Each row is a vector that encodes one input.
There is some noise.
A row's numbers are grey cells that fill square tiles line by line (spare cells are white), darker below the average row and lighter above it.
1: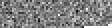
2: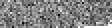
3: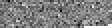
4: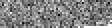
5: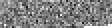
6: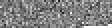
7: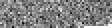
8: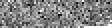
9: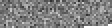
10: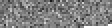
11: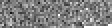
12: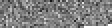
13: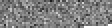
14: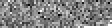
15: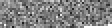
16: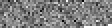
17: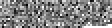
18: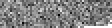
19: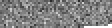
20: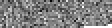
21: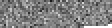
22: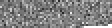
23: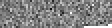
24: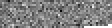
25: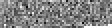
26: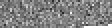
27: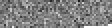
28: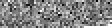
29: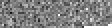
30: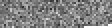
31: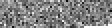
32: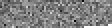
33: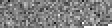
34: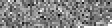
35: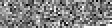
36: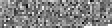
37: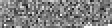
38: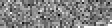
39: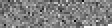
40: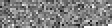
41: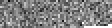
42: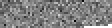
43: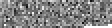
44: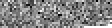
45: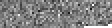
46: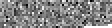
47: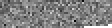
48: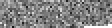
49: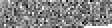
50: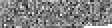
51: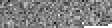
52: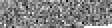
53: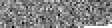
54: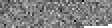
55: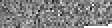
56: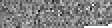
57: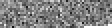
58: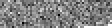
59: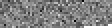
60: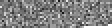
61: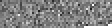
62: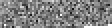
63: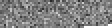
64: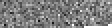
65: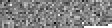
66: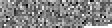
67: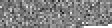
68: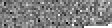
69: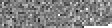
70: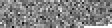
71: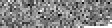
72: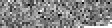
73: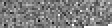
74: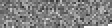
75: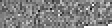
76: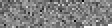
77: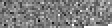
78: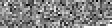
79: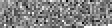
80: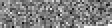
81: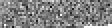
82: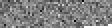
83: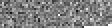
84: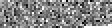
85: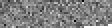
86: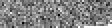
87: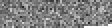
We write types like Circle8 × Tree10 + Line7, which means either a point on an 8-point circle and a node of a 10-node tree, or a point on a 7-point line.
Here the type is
Line8 + Line10.
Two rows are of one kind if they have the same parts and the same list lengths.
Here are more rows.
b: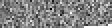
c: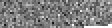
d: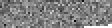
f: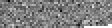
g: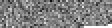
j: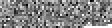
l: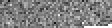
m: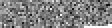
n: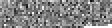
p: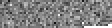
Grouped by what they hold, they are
b, c, d, f, g, l, p
j, m, n

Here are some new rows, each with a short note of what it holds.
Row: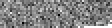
a point on a 10-point line
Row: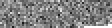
a point on a 10-point line
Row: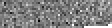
a point on an 8-point line
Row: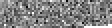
a point on a 10-point line
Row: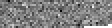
a point on an 8-point line
